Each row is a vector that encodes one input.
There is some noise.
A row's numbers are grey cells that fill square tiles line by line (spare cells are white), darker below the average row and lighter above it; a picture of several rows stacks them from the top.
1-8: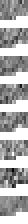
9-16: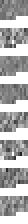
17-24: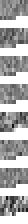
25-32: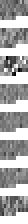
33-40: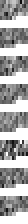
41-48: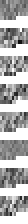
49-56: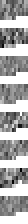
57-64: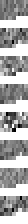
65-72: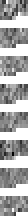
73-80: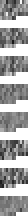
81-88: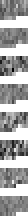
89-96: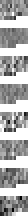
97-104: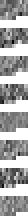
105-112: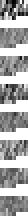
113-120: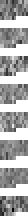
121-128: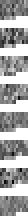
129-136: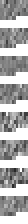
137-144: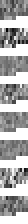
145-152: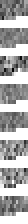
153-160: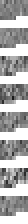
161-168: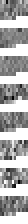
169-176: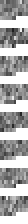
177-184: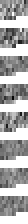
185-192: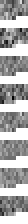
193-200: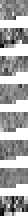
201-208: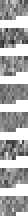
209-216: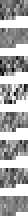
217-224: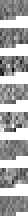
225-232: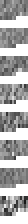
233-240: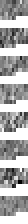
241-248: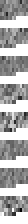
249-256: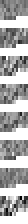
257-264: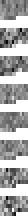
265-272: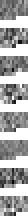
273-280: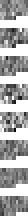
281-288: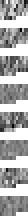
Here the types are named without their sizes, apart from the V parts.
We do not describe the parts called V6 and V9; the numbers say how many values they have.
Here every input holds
a point on a circle, a point on a line, three true/false values, a value of V6 and a value of V9.
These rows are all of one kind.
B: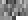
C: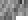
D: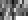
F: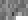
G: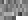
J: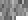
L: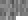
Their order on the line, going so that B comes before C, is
B, J, D, F, L, G, C.
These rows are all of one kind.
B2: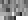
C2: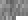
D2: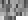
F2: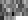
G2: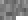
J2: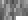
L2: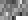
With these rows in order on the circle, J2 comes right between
B2 and L2.
